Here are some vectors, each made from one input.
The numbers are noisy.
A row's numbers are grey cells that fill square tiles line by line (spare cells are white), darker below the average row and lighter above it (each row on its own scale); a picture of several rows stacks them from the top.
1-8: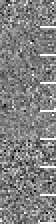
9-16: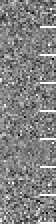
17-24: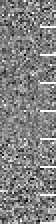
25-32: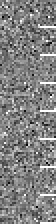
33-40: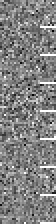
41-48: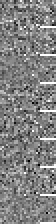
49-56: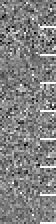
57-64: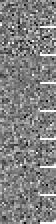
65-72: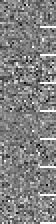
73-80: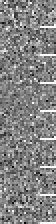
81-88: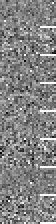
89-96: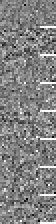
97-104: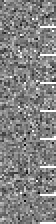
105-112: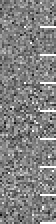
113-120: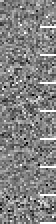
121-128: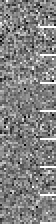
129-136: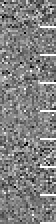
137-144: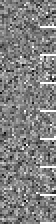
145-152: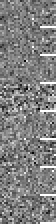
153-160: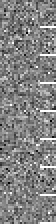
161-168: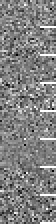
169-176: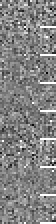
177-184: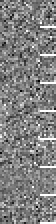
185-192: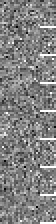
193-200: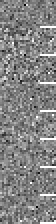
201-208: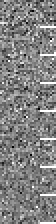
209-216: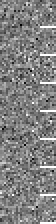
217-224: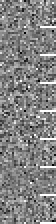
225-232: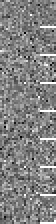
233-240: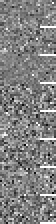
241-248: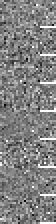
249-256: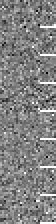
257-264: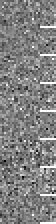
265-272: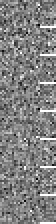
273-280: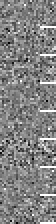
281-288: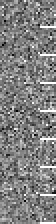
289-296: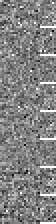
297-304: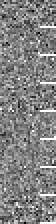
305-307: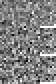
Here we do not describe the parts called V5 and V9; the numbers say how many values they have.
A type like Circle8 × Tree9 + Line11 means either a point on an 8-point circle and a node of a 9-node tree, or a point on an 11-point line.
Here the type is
(Bool × Bool × Bool × Bool + V9) × ((Circle8 + Unit) × Label7 + V5).
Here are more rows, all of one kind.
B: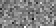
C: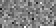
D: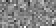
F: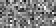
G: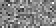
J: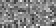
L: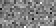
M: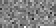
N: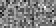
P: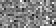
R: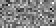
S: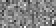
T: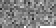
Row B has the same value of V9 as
C, L, M and T.
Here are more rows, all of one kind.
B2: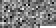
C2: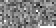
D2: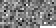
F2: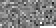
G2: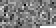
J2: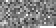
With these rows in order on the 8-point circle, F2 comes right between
D2 and G2.
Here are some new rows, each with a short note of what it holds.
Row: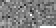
one of 7 labels and four true/false values
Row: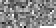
four true/false values and a value of V5
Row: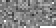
a point on an 8-point circle, one of 7 labels and a value of V9
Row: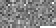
one of 7 labels and a value of V9
